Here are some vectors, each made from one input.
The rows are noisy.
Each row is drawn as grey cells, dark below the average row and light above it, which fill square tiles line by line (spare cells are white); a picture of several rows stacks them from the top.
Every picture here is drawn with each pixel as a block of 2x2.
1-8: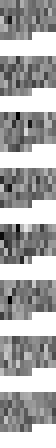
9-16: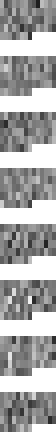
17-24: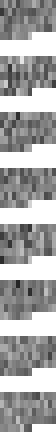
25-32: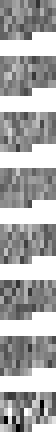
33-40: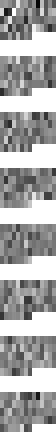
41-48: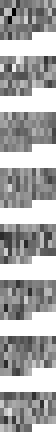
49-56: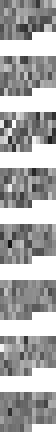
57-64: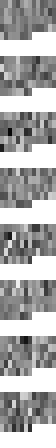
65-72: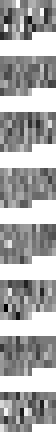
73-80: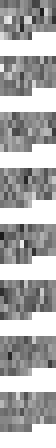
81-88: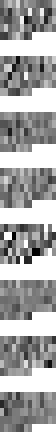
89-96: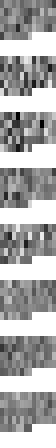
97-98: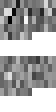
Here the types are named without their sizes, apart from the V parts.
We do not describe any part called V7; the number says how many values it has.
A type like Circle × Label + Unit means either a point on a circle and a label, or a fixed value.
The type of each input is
Bool × Bool × Bool × (Circle + V7).
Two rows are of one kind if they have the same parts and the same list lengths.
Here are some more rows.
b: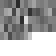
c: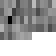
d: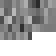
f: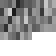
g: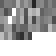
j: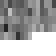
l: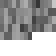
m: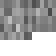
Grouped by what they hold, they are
b, c, f, j
d, g, l, m

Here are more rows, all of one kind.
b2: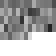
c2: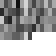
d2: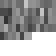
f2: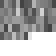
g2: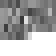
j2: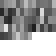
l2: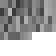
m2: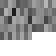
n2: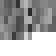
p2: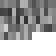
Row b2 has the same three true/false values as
f2 and p2.
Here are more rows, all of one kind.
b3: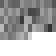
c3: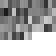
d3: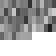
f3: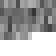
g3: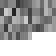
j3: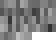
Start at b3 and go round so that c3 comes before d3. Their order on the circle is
b3, f3, c3, d3, j3, g3.
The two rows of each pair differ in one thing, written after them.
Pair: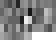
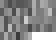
one of the three true/false values
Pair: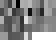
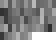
one of the three true/false values
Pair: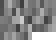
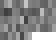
one of the three true/false values
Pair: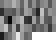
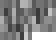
one of the three true/false values
